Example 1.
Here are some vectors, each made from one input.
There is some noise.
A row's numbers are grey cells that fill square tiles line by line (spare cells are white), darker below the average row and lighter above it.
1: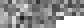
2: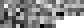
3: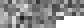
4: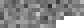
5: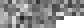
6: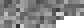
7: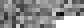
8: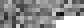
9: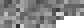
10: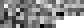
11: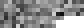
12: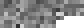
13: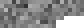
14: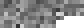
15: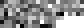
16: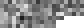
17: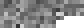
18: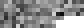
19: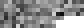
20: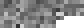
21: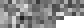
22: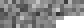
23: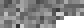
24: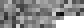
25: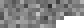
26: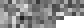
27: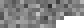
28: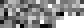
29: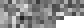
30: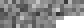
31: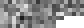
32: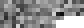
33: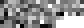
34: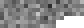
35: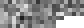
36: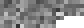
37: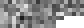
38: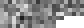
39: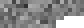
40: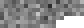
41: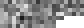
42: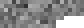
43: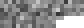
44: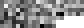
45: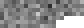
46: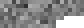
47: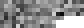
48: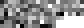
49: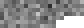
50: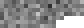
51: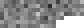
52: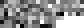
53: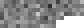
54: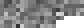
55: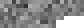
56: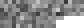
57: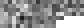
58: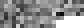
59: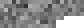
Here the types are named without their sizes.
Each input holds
a point on a line.
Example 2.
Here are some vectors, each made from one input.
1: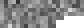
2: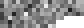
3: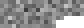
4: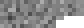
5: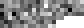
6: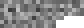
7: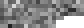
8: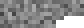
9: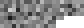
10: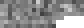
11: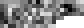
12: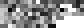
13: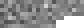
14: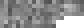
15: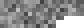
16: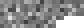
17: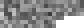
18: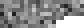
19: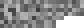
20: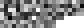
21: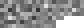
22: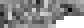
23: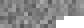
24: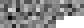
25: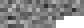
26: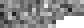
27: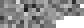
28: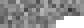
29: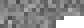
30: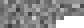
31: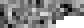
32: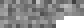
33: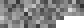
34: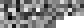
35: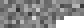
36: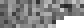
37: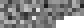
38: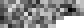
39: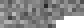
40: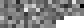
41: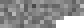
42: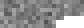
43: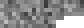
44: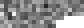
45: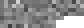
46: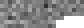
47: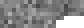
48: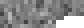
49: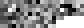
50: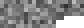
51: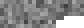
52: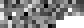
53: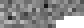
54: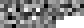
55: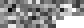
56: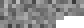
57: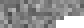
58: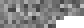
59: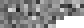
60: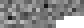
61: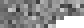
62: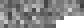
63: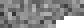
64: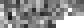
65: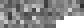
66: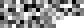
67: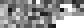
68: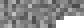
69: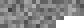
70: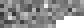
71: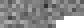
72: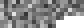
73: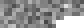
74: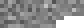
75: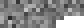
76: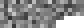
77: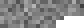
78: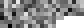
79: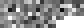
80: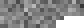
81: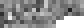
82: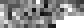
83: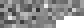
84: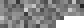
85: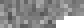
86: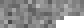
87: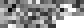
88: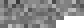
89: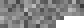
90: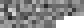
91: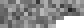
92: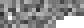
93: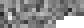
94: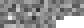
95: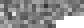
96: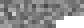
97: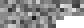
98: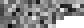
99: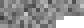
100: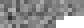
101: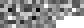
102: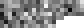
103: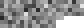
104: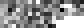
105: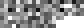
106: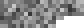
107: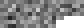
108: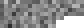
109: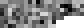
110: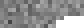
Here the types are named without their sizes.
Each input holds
four true/false values.
